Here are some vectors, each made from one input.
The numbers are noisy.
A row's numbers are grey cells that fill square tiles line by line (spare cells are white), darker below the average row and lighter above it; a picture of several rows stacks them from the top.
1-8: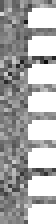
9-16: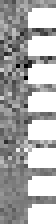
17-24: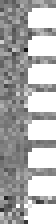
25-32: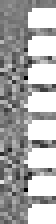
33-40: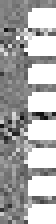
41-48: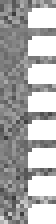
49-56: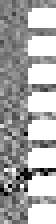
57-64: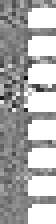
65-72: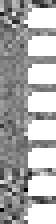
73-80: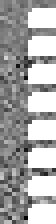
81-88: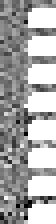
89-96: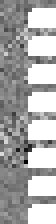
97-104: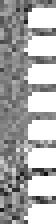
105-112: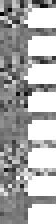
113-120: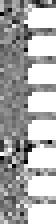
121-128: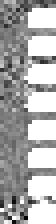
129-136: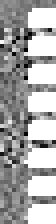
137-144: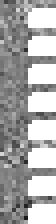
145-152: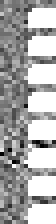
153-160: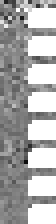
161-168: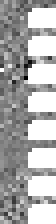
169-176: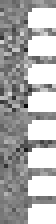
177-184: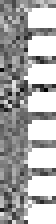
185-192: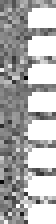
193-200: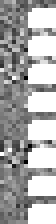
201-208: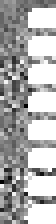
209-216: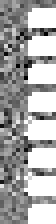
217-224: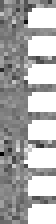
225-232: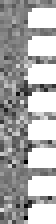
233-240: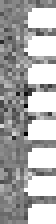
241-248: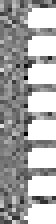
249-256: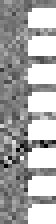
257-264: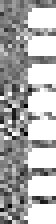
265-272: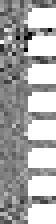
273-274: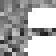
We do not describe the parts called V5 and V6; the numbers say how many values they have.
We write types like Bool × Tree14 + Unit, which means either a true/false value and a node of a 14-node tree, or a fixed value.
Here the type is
(Bool × Bool × Bool × Bool + Label7) × V5 × V6.
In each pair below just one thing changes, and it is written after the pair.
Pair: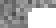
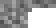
the value of V6
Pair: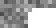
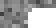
one of the four true/false values
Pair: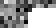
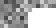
the value of V5
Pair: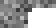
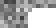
the value of V5
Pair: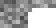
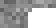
the value of V5
